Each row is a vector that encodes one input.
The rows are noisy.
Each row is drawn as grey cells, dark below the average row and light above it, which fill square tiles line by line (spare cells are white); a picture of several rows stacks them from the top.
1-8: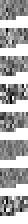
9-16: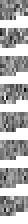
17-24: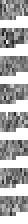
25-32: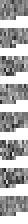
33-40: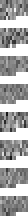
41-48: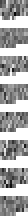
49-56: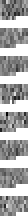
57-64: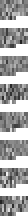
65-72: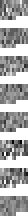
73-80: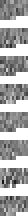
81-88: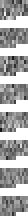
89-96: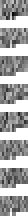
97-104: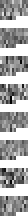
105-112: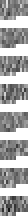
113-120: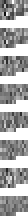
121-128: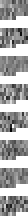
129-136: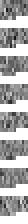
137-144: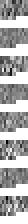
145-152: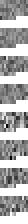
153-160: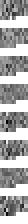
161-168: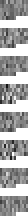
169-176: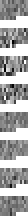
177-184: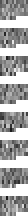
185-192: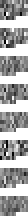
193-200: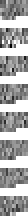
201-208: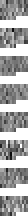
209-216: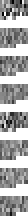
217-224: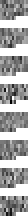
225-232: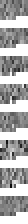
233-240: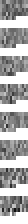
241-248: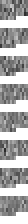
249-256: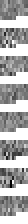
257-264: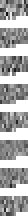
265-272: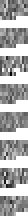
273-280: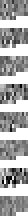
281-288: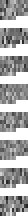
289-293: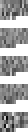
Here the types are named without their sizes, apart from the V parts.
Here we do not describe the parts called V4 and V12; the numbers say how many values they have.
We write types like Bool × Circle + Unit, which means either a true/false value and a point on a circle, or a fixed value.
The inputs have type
Line × (Line + V12) + V4.
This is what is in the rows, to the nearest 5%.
About 85% of them hold a point on a line, together with either a point on a line, or a value of V12. The rest hold a value of V4.
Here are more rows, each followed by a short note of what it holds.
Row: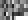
a point on each of two lines
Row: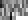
a point on each of two lines
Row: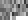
a point on a line and a value of V12
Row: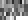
a value of V4
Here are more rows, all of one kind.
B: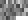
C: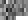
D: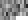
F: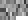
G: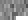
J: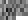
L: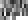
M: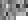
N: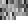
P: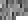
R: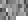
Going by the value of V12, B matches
J and M.
